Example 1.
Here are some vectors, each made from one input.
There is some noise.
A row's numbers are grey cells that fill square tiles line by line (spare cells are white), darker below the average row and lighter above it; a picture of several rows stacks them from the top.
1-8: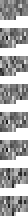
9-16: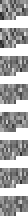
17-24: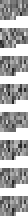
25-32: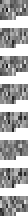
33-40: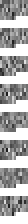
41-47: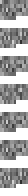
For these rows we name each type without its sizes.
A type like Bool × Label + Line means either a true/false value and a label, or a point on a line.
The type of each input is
Line.
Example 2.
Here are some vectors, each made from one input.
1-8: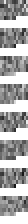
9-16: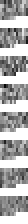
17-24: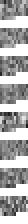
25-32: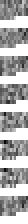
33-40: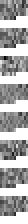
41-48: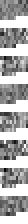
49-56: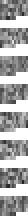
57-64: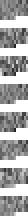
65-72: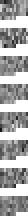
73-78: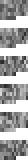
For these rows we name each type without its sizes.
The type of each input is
Line.
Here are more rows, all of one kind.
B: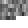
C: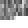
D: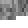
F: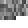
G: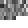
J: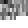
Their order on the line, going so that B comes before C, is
G, F, B, D, C, J.
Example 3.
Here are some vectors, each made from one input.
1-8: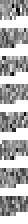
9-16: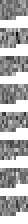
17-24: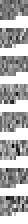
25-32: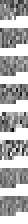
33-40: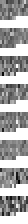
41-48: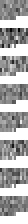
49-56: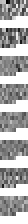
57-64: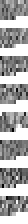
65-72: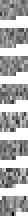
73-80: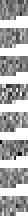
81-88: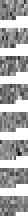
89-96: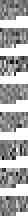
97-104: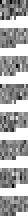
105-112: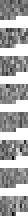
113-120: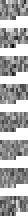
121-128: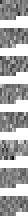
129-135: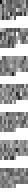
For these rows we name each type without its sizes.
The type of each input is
Bool × Bool × Bool × Bool.
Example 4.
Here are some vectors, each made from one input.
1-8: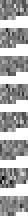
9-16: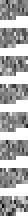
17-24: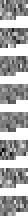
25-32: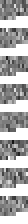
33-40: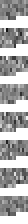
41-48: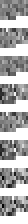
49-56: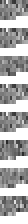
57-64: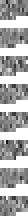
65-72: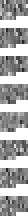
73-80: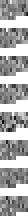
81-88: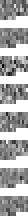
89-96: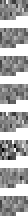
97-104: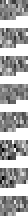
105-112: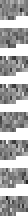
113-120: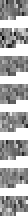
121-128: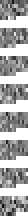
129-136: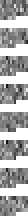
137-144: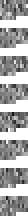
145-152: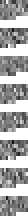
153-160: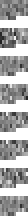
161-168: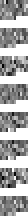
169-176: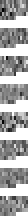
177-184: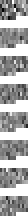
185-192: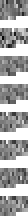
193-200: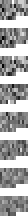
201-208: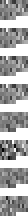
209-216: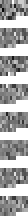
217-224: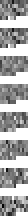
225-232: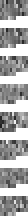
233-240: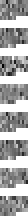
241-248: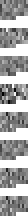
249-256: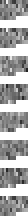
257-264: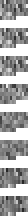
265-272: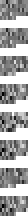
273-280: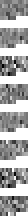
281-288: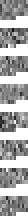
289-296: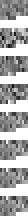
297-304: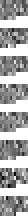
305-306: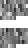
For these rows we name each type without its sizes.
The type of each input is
Line × Line.
